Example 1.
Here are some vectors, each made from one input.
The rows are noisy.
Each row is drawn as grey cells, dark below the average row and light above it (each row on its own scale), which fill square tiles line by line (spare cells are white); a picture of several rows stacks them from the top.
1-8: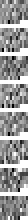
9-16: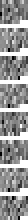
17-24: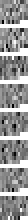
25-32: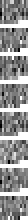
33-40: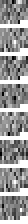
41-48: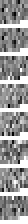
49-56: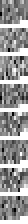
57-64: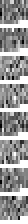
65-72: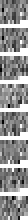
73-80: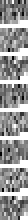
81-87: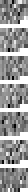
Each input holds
either one of 5 labels, or a point on an 8-point line.
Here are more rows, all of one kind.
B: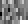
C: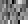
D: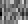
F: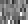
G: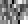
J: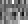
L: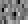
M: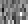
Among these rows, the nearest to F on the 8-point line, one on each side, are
C and M.
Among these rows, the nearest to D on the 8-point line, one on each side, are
B and J.
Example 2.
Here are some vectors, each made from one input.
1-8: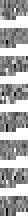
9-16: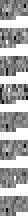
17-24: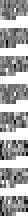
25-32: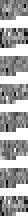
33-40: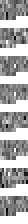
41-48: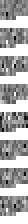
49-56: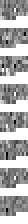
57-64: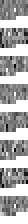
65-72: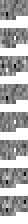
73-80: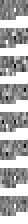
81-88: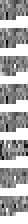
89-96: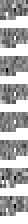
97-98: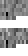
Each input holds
either one of 7 labels, or three true/false values.
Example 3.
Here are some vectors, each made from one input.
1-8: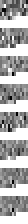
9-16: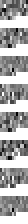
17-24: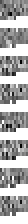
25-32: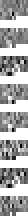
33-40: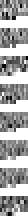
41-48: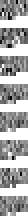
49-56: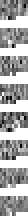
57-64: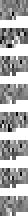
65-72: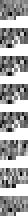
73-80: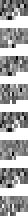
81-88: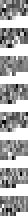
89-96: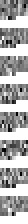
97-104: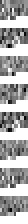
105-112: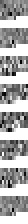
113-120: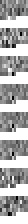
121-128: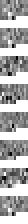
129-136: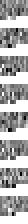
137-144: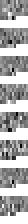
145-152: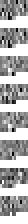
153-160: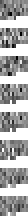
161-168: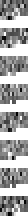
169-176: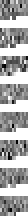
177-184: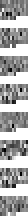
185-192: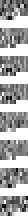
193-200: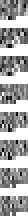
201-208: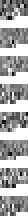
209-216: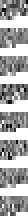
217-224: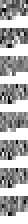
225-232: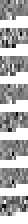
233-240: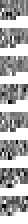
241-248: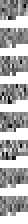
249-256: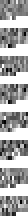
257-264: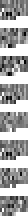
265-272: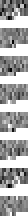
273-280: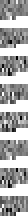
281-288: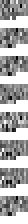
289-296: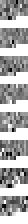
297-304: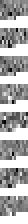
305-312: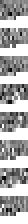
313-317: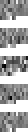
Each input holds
either one of 7 labels, or three true/false values.
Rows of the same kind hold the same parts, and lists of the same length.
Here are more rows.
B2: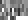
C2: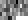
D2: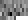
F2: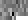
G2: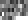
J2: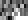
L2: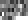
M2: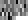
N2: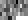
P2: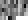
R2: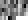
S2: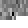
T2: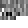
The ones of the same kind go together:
B2, D2, T2
C2, F2, G2, J2, L2, M2, N2, P2, R2, S2

